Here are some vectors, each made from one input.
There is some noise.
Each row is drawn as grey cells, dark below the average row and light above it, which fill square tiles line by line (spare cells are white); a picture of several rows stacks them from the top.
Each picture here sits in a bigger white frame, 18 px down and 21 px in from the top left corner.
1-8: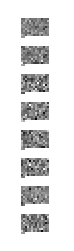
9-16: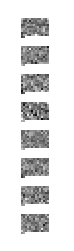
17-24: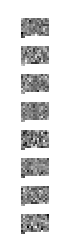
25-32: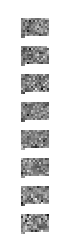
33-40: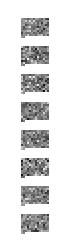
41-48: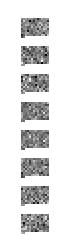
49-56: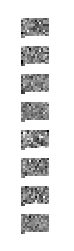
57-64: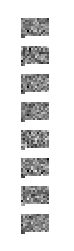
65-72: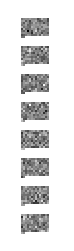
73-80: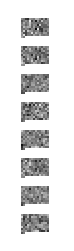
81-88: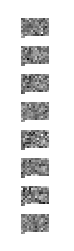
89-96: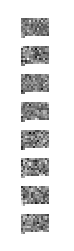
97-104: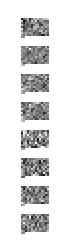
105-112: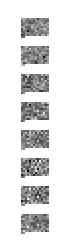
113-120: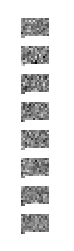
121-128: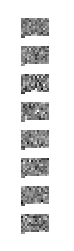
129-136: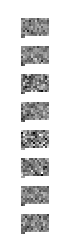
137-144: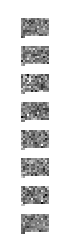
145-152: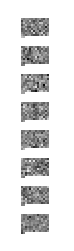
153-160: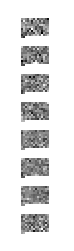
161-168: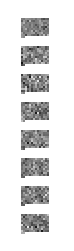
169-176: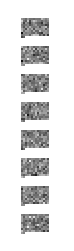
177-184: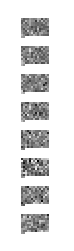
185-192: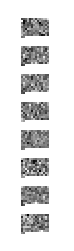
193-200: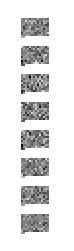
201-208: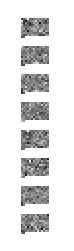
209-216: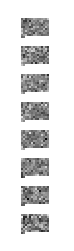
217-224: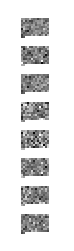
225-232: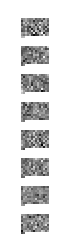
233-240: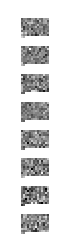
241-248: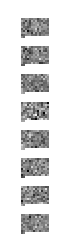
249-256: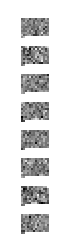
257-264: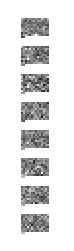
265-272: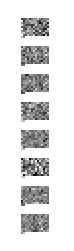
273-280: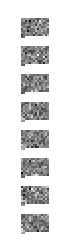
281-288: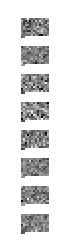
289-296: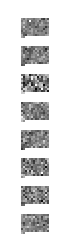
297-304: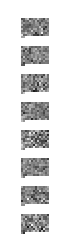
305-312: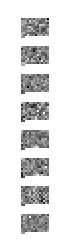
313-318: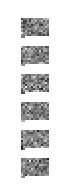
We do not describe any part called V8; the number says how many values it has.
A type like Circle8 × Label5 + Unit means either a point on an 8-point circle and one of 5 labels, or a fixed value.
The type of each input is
Bool × (Circle19 + List2(V8)).
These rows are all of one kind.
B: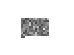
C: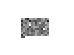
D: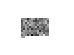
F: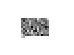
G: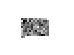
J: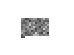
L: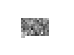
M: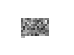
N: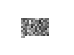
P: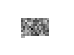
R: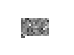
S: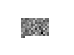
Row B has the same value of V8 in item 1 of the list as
C, G, L and R.
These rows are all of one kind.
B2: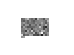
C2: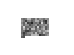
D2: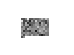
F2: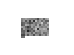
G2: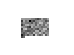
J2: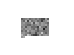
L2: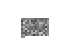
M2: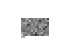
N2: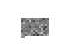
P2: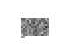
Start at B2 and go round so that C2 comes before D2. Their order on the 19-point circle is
B2, N2, M2, F2, C2, P2, D2, J2, L2, G2.
